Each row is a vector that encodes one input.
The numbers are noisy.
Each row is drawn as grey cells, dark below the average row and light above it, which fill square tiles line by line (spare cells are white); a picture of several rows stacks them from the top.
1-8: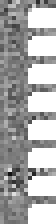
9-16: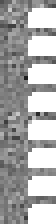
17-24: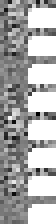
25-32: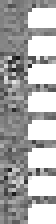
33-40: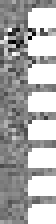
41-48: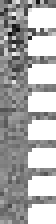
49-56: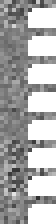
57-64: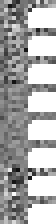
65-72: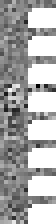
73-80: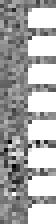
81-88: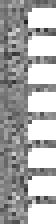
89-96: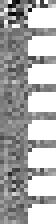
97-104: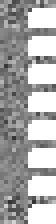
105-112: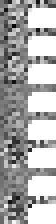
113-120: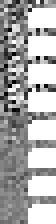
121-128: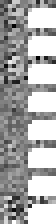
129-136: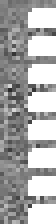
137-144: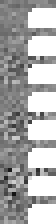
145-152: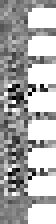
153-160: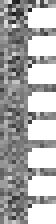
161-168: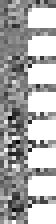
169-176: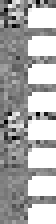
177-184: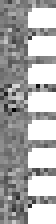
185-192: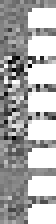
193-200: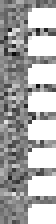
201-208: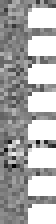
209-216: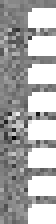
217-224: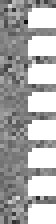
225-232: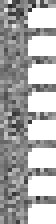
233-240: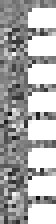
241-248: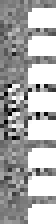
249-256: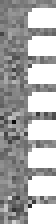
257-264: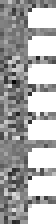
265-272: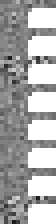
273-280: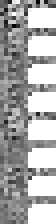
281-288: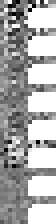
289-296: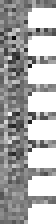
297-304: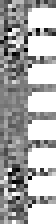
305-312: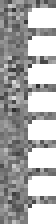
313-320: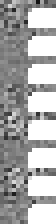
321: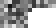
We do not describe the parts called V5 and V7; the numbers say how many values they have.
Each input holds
a value of V5 and a value of V7, together with either a point on an 11-point line, or four true/false values.
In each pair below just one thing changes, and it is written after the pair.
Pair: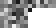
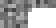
the place on the 11-point line
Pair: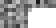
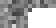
the place on the 11-point line
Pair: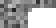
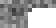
the place on the 11-point line
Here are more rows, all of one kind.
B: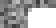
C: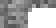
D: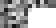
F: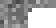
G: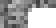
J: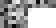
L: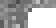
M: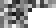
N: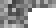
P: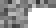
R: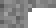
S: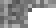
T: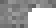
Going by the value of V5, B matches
J, N and T.
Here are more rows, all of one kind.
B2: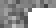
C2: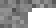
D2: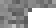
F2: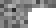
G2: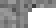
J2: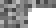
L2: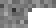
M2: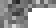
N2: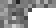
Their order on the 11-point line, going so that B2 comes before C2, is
B2, D2, N2, G2, F2, C2, M2, L2, J2.
